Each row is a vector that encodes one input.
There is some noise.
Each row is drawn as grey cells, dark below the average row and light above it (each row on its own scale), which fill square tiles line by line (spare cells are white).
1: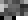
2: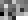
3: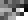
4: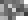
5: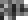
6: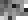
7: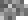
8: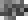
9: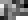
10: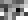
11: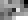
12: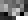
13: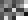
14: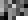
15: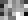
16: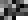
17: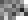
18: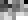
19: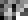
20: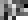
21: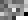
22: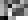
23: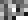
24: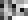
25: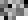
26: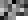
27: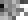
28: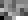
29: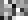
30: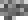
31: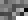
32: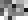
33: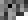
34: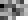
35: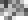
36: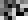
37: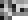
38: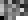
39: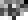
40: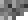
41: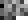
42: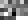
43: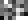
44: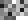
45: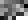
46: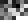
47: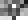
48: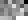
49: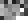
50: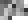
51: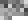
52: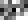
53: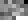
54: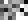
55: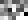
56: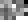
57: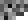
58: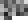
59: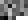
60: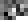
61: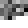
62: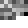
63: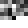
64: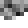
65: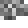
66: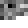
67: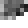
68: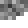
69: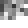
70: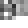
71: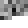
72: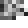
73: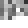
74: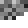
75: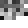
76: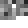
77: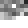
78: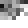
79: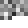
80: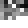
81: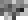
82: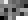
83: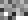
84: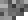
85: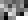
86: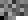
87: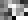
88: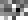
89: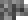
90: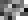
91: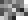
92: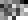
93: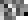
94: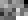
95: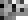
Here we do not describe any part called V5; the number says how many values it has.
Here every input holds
a node of a 7-node tree and a value of V5, together with either a fixed value, or four true/false values.
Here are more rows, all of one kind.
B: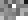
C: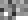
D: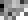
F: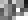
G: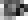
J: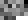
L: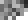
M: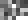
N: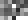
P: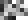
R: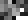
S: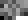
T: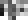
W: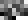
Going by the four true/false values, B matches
C, J and P.
